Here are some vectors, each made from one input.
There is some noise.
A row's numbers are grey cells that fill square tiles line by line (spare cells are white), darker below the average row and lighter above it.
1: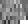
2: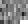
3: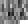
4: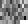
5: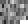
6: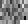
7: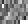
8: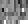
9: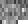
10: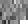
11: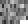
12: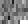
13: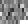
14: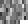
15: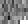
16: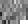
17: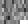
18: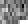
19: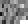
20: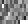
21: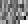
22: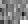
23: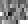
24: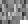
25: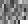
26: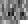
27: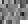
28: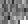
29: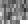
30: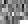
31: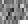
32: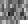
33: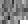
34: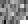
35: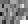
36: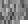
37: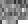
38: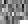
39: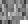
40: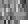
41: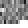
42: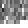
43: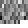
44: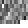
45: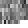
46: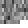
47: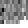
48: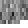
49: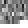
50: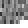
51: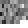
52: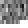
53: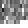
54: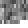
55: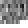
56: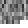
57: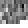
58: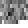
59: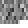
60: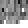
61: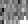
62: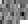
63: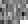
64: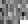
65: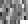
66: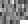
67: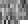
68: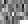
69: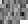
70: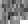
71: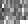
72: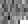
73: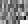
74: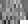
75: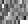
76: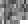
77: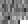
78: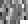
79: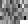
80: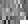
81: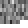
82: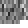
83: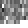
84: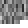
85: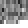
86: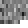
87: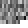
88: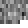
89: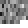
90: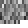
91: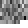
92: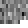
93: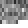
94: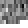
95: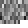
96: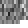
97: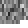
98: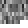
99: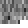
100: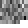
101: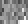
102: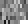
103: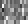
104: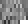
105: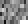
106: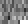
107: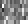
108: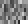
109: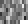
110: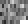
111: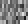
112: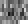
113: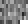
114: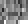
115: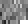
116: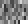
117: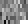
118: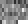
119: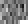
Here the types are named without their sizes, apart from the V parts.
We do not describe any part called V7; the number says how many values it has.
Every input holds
a value of V7, together with a list of points on a line.
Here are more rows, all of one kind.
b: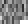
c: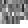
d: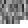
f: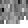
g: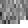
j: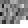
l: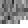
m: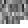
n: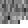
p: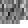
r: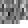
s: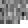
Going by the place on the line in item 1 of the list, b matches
j, l and r.
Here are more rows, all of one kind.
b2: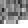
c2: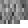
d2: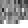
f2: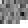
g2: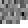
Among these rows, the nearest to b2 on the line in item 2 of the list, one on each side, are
f2 and g2.
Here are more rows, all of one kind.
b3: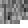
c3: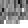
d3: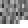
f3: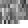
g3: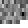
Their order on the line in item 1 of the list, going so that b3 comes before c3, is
f3, b3, g3, c3, d3.
